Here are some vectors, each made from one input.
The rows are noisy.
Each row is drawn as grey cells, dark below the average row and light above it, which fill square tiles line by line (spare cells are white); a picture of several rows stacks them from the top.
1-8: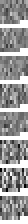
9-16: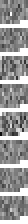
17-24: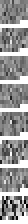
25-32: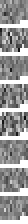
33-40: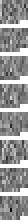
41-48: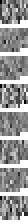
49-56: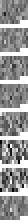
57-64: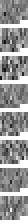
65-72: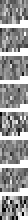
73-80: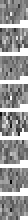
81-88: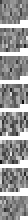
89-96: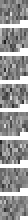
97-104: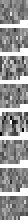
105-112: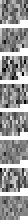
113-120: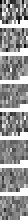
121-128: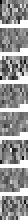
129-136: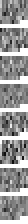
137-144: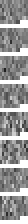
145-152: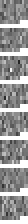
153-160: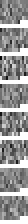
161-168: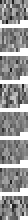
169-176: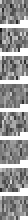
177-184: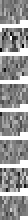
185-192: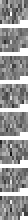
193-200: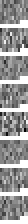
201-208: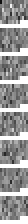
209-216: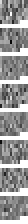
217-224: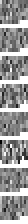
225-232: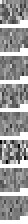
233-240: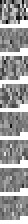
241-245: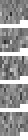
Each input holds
either a point on a 4-point line, or a point on a 6-point line, or a point on a 10-point line, or four true/false values.
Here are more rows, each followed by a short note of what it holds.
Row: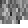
four true/false values
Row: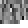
a point on a 4-point line
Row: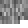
four true/false values
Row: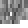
a point on a 10-point line
